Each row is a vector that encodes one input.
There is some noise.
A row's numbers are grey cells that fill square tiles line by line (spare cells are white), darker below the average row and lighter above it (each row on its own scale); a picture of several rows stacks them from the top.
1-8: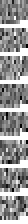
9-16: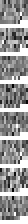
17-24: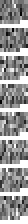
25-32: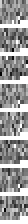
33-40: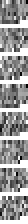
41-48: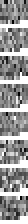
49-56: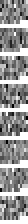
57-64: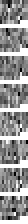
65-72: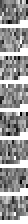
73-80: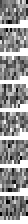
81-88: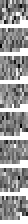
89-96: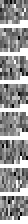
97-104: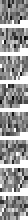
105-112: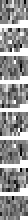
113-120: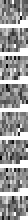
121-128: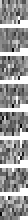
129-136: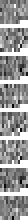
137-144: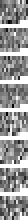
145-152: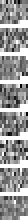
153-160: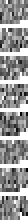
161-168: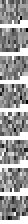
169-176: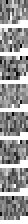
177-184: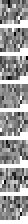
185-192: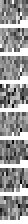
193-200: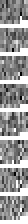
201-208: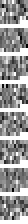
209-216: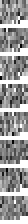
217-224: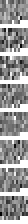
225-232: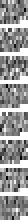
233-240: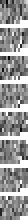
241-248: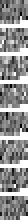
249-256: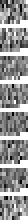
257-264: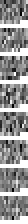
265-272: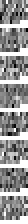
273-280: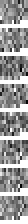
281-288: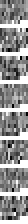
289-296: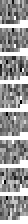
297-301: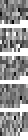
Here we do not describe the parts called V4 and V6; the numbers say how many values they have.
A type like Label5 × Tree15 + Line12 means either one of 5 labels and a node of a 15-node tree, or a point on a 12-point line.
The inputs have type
(Label12 + Line13) × V4 + V6.
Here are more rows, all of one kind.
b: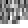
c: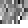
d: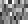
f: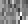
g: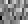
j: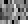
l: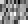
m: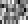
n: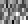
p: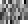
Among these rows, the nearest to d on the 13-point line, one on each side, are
g and m.
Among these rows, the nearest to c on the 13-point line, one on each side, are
l and m.
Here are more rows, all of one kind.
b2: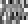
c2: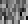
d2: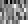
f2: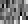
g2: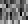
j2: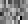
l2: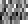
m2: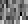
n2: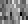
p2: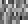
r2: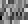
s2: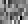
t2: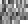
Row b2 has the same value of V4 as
l2, p2, r2 and t2.
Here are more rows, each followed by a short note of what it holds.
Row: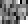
a value of V6
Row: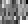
a value of V6
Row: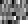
a value of V6
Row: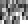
a point on a 13-point line and a value of V4
